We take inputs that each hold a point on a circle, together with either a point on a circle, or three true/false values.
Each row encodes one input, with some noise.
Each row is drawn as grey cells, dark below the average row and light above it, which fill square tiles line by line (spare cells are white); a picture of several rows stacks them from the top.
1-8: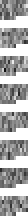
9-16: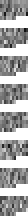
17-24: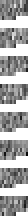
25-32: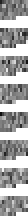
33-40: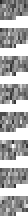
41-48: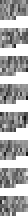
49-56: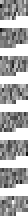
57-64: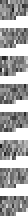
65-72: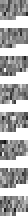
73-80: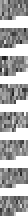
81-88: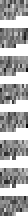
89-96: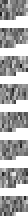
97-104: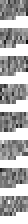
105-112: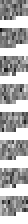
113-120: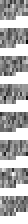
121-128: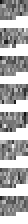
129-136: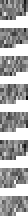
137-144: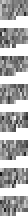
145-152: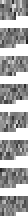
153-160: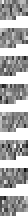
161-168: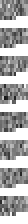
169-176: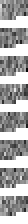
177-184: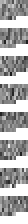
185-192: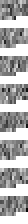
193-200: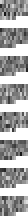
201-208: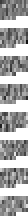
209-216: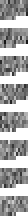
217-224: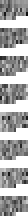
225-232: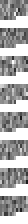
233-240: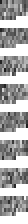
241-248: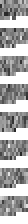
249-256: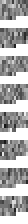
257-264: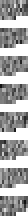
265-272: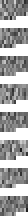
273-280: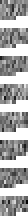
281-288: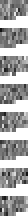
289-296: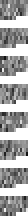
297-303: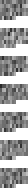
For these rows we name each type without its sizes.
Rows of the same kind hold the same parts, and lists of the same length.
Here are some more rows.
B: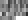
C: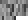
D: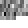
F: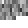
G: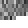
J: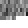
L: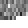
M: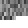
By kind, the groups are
B, D, J, M
C, F, G, L

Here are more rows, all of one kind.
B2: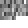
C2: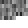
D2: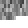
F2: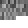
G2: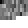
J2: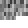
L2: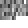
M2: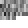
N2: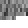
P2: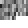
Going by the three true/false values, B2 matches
D2, J2 and L2.
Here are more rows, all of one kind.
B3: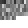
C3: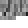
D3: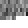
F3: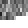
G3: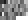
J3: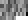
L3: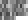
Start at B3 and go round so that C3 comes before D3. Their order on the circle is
B3, G3, F3, L3, C3, J3, D3.
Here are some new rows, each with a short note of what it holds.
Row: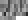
a point on a circle and three true/false values
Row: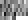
a point on a circle and three true/false values
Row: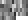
a point on each of two circles
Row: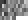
a point on a circle and three true/false values
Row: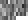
a point on each of two circles
